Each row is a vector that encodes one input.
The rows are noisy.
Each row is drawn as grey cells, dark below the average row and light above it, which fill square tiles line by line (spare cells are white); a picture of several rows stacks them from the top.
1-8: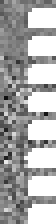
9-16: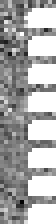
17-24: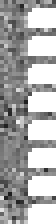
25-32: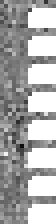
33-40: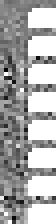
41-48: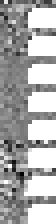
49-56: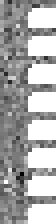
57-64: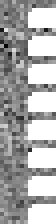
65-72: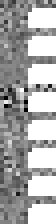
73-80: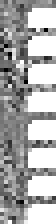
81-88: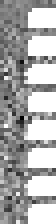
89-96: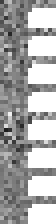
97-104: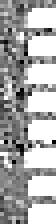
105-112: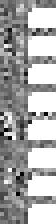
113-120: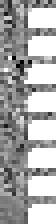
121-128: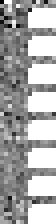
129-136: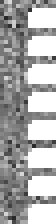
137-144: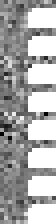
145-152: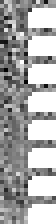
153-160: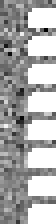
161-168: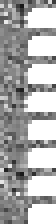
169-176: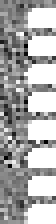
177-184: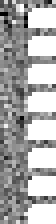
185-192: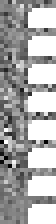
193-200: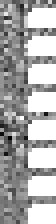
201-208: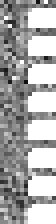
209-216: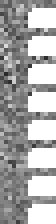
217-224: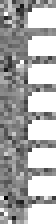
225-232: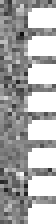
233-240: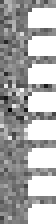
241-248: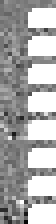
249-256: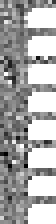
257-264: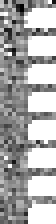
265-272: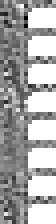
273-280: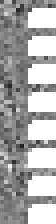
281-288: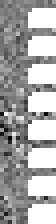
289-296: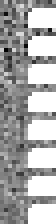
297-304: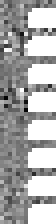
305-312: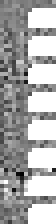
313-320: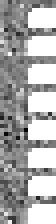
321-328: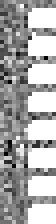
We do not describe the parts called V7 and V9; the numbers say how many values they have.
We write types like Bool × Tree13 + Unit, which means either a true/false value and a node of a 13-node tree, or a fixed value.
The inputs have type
Bool × Bool × Bool × (Circle6 + (Circle11 + Unit) × V7 × V9).
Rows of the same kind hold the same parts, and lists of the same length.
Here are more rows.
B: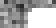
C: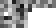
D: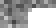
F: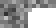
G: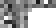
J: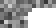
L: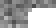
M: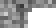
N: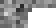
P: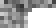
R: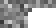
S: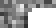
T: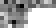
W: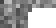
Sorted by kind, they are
B, D, J, M, T
C, R
F, G, L, N, P, S, W

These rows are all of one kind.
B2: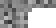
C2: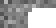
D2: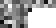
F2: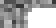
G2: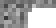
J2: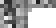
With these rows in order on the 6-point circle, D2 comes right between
F2 and J2.
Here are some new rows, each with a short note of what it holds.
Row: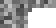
three true/false values, a value of V7 and a value of V9
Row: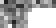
a point on a 6-point circle and three true/false values
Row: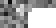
a point on a 6-point circle and three true/false values
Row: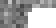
three true/false values, a value of V7 and a value of V9
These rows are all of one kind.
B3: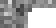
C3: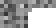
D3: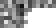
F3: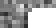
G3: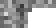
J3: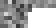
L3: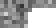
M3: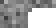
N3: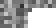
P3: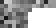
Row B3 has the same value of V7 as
D3, J3 and L3.
